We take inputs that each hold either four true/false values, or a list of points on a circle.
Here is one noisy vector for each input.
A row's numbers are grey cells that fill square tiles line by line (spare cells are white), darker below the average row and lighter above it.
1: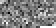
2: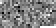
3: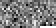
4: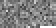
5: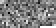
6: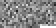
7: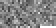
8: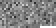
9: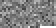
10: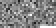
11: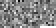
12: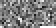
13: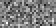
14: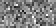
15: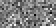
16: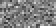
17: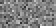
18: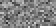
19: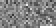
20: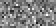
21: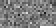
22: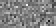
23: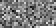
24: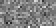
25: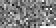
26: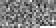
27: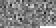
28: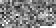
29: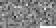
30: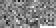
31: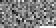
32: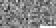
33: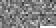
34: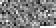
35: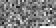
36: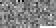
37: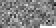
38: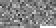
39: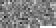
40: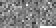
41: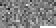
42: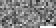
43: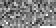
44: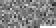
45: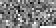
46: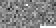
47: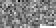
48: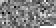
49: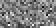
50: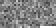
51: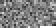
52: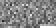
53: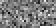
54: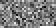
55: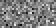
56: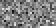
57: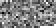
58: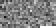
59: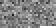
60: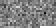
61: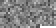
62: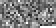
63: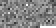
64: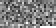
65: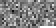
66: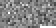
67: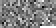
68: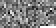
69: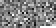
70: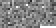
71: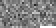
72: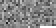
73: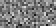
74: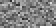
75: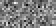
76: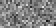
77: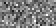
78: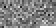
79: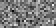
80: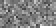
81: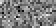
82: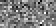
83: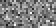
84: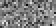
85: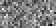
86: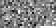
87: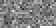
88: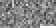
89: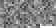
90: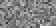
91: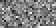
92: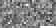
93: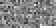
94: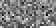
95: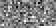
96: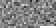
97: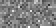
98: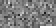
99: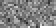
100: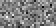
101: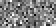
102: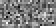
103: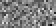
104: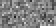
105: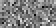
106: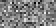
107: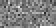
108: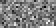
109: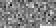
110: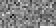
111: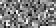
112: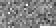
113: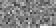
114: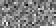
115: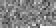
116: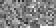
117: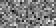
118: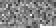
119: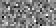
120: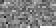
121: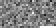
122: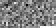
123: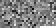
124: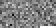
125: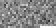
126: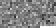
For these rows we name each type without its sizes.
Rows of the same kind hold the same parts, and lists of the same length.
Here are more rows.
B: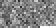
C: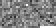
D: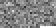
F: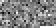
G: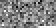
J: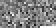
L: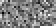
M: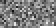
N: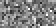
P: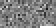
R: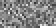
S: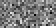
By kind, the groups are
B, D
C, P, R
F, J, L, M, N, S
G

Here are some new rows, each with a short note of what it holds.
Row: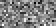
the empty list
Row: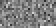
a list of two items
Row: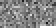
a list of two items
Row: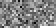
a list of one item
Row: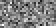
the empty list
